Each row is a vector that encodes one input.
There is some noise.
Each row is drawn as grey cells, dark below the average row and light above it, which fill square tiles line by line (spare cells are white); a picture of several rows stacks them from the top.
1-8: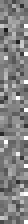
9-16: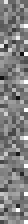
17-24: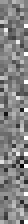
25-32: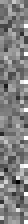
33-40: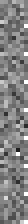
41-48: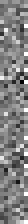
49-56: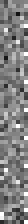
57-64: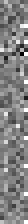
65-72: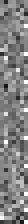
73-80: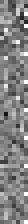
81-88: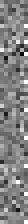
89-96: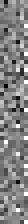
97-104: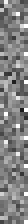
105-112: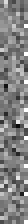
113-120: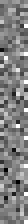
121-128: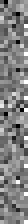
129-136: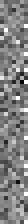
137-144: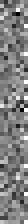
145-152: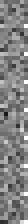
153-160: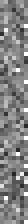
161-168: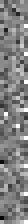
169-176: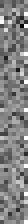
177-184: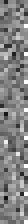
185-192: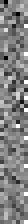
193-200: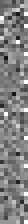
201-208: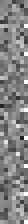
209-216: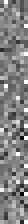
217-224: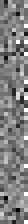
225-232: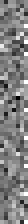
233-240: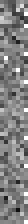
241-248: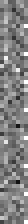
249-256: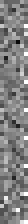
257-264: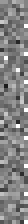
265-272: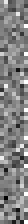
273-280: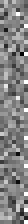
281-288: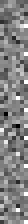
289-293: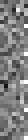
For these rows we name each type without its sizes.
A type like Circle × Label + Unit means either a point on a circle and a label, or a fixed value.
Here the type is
Bool × Bool × Bool × Line × Line.
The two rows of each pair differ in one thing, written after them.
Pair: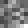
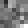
one of the three true/false values
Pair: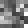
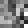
one of the three true/false values
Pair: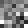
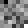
one of the three true/false values
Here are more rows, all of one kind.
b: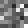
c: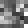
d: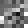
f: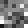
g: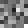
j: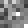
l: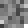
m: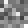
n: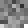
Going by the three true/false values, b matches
c, d and f.
